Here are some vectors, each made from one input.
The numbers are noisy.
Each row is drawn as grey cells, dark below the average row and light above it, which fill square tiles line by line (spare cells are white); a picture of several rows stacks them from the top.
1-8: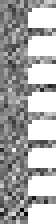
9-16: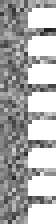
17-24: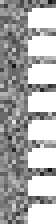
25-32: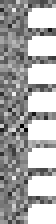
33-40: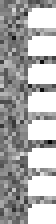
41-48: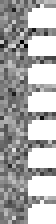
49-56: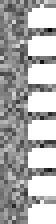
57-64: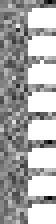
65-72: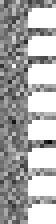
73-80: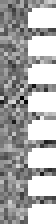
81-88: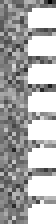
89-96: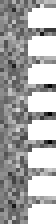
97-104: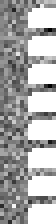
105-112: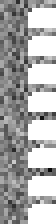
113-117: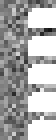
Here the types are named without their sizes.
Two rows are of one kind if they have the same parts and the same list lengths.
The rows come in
4 kinds.
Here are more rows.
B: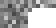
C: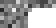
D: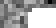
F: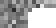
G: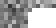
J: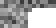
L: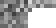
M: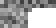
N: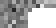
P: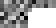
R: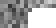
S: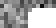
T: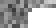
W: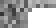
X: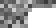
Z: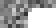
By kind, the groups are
B, F, G, L, N, R, T, W
C, X, Z
D, J, M, S
P

